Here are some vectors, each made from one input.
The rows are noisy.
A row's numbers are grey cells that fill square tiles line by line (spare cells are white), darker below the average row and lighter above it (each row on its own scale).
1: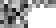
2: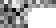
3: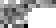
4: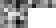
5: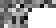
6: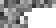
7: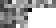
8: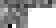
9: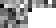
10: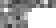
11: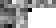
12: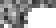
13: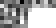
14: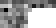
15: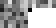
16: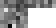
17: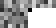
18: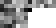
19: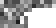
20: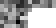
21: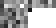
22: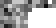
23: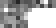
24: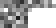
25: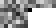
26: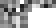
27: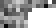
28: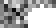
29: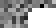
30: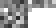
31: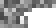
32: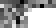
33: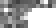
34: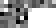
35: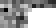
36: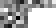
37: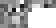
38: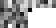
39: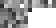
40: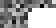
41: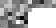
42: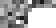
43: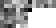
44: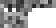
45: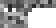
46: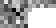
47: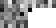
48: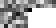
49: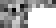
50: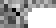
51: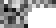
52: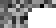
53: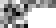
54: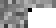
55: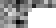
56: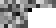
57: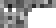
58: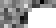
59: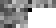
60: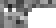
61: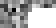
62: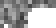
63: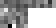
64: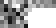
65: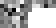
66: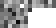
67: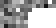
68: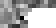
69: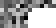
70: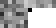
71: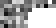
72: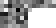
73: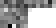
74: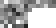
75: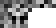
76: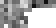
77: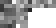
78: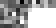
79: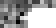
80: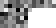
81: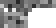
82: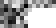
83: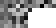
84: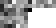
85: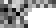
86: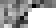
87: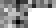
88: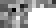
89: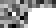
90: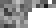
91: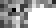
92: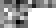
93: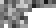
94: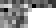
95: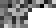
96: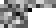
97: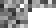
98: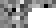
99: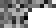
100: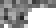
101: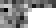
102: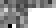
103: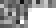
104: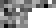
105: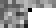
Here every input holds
either a point on a 10-point circle, or a fixed value, or one of 10 labels and a true/false value.
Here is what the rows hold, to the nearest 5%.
About 45% of them hold a point on a 10-point circle. About 10% of them hold a fixed value. The rest hold one of 10 labels and a true/false value.
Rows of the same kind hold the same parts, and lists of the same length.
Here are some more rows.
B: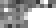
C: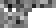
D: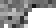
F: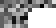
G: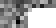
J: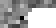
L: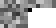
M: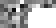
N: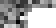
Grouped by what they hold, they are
B, C, D, G, J, N
F
L, M

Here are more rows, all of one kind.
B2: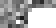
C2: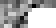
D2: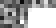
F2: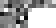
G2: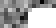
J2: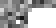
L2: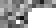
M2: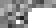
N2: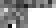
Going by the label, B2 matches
J2, L2 and M2.
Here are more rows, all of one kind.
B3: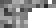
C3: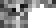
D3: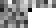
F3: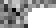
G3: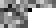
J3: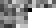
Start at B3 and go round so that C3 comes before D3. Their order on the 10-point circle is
B3, C3, F3, G3, D3, J3.
